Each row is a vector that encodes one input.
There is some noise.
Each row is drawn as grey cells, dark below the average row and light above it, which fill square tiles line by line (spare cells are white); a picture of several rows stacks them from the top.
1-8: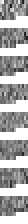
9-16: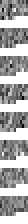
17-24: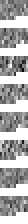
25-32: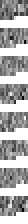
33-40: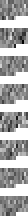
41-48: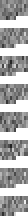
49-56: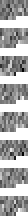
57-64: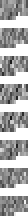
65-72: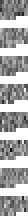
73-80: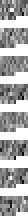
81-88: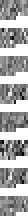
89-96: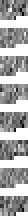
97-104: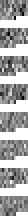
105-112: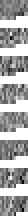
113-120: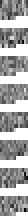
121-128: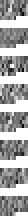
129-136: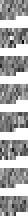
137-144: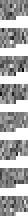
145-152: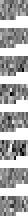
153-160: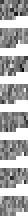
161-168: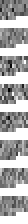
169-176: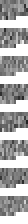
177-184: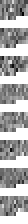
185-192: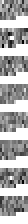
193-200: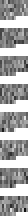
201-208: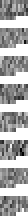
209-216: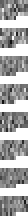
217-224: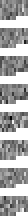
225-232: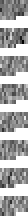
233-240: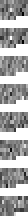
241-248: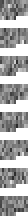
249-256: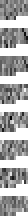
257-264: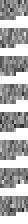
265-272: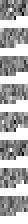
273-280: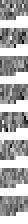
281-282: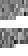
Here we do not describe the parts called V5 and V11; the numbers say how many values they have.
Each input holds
three true/false values and a value of V11, together with either a node of a 7-node tree, or a value of V5.
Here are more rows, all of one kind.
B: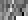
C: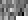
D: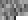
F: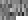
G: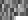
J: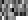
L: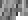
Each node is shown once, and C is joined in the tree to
B and F.
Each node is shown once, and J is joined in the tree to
F and G.
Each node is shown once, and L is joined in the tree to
D.
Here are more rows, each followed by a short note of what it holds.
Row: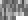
three true/false values, a value of V5 and a value of V11
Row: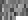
a node of a 7-node tree, three true/false values and a value of V11
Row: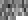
three true/false values, a value of V5 and a value of V11
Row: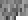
a node of a 7-node tree, three true/false values and a value of V11
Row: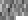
three true/false values, a value of V5 and a value of V11
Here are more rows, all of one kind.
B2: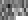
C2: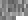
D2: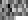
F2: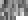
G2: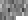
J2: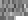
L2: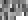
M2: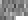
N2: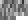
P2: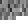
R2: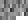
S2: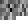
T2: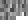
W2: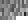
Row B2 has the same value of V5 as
D2, P2 and S2.
